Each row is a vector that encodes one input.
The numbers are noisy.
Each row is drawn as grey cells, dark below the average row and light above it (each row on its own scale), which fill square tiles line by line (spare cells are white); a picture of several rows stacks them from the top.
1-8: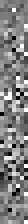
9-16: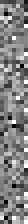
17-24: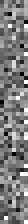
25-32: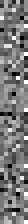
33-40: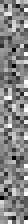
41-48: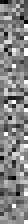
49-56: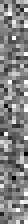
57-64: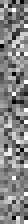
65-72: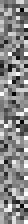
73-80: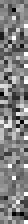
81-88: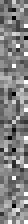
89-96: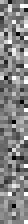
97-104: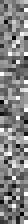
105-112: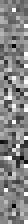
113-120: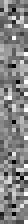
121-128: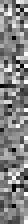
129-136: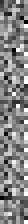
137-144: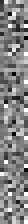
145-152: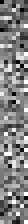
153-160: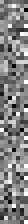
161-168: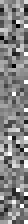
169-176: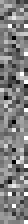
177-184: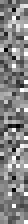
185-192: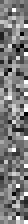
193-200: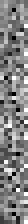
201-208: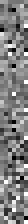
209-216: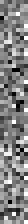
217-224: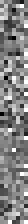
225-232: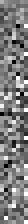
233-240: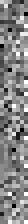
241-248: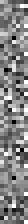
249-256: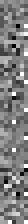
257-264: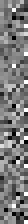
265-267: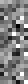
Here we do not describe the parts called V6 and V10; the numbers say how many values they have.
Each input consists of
either a point on a 5-point line, or a node of an 11-node tree, a true/false value, a value of V6 and a value of V10.
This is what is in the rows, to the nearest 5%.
About 20% of them hold a point on a 5-point line. The rest hold a node of an 11-node tree, a true/false value, a value of V6 and a value of V10.
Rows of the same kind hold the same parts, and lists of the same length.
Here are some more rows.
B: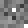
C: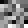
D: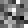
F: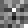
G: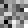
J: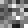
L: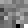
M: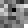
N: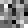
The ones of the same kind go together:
B, C, D, F, J, L, M, N
G

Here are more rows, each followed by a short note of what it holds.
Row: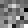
a node of an 11-node tree, a true/false value, a value of V6 and a value of V10
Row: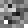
a node of an 11-node tree, a true/false value, a value of V6 and a value of V10
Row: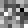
a point on a 5-point line
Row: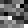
a node of an 11-node tree, a true/false value, a value of V6 and a value of V10
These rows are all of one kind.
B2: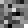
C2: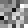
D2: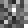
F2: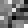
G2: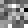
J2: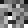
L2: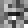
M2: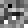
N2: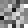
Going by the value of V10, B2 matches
L2 and M2.
